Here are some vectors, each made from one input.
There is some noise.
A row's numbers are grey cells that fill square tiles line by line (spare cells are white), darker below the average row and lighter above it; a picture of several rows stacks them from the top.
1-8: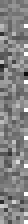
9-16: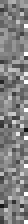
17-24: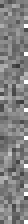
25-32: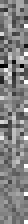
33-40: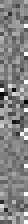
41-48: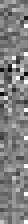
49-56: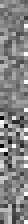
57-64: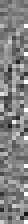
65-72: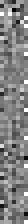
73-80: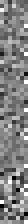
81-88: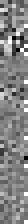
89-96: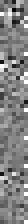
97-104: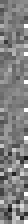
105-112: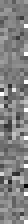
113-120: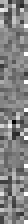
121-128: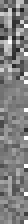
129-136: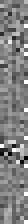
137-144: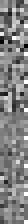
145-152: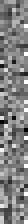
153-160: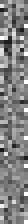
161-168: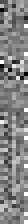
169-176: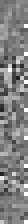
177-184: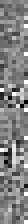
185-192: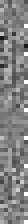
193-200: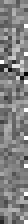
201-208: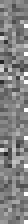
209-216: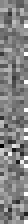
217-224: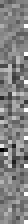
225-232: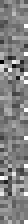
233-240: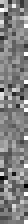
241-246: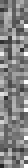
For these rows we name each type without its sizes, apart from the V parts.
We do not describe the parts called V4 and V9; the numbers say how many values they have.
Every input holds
either a label, or a point on a line, or a node of a tree, or a value of V4 and a value of V9.
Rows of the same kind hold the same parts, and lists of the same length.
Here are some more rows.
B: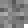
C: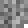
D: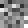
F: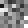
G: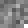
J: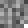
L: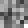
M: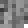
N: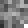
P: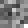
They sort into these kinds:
B, F
C, N, P
D, G, M
J, L

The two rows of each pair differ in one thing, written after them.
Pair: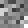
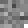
the value of V4
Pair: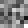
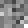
the value of V9
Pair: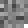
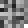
the value of V4
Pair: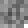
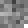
the value of V9
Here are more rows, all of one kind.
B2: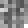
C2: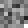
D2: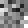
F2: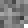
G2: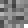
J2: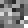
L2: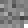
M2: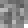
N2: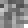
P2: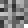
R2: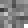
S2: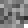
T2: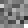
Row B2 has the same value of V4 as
M2 and N2.
